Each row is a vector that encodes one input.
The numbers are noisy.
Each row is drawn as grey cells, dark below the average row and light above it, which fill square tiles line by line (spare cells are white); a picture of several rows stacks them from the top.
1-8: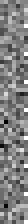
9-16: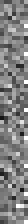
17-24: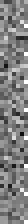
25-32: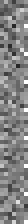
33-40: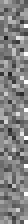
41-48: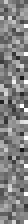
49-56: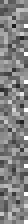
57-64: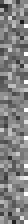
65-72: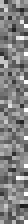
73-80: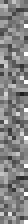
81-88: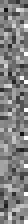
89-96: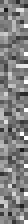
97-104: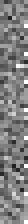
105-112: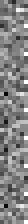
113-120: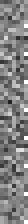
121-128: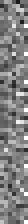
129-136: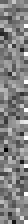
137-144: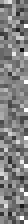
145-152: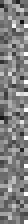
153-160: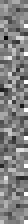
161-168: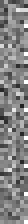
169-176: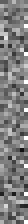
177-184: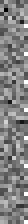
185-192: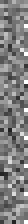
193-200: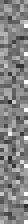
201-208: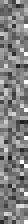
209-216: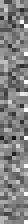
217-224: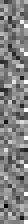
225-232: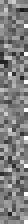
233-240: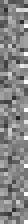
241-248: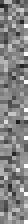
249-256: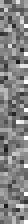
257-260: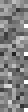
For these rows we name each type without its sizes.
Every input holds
a point on each of two lines and a true/false value.
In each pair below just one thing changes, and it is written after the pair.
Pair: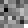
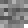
the true/false value
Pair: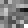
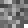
the true/false value
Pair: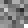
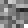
the place on one of the two lines
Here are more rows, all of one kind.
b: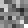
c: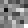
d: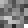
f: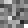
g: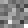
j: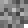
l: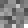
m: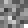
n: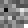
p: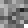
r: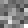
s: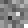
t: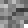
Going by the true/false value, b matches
l, p, s and t.
